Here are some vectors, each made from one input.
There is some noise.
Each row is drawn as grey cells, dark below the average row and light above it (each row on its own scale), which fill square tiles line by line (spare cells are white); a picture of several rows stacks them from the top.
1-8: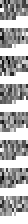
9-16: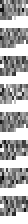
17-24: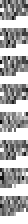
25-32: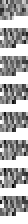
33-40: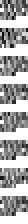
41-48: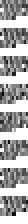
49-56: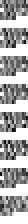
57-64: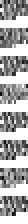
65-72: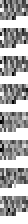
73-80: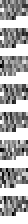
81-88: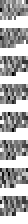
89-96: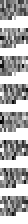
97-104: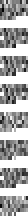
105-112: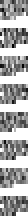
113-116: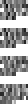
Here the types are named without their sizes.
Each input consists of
either a label, or a point on a line and three true/false values.
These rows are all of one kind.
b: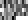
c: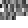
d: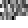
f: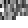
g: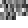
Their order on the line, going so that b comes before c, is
d, b, g, c, f.
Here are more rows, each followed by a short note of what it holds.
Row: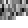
a label
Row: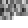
a label
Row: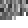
a label
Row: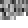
a label
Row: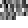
a point on a line and three true/false values
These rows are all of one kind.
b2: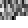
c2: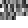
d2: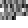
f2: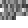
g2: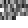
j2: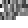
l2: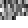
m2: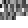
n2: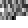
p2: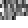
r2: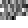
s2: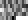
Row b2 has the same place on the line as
n2, r2 and s2.
